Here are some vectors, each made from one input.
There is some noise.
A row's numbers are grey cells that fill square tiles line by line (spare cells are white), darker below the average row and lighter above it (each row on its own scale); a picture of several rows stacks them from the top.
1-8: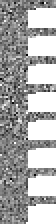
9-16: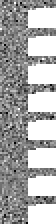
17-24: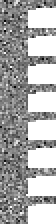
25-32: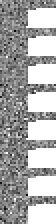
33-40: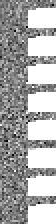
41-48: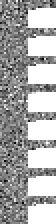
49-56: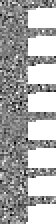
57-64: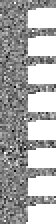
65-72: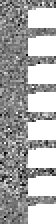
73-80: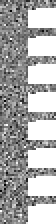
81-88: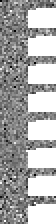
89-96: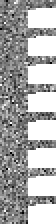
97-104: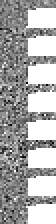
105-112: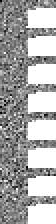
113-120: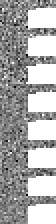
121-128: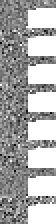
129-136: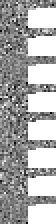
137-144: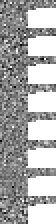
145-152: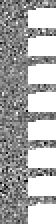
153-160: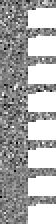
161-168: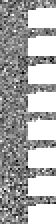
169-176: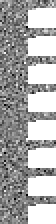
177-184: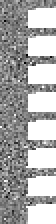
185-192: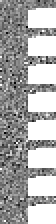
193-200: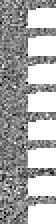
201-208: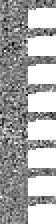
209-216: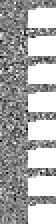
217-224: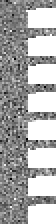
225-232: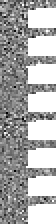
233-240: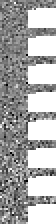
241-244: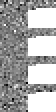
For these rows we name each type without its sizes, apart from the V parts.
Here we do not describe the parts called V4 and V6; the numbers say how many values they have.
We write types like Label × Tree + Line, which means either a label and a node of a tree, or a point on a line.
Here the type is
(Bool × Circle + V4) × Label × V6.
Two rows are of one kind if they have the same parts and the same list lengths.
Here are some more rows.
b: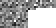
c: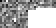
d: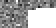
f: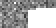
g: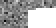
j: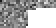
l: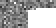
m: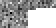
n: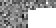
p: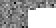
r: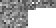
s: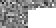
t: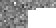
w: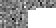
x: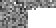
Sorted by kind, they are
b, c, f, g, l, s, t, w, x
d, j, m, n, p, r

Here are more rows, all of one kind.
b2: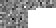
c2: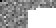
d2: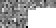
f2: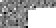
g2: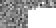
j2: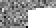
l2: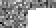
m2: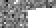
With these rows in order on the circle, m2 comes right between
f2 and g2.
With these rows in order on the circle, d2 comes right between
c2 and j2.
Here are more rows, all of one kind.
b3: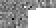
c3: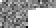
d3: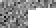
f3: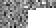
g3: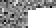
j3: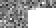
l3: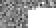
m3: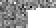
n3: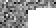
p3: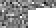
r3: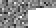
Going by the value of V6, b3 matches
f3, j3 and l3.
